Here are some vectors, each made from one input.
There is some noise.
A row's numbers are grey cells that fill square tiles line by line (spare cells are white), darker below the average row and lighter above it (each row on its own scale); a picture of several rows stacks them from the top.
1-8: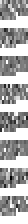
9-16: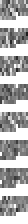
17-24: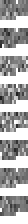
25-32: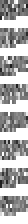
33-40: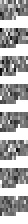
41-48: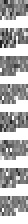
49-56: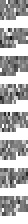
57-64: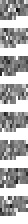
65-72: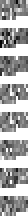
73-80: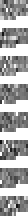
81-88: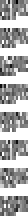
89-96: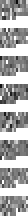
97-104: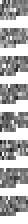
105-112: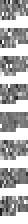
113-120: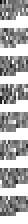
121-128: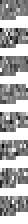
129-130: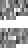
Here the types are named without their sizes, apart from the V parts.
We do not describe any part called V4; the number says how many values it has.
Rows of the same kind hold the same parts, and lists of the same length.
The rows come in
2 kinds.
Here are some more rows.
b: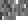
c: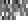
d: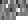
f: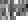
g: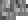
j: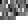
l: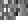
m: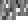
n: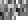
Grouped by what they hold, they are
b, c, d, f, g, j, m, n
l

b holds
a point on a line and four true/false values.
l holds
a point on a line and a value of V4.
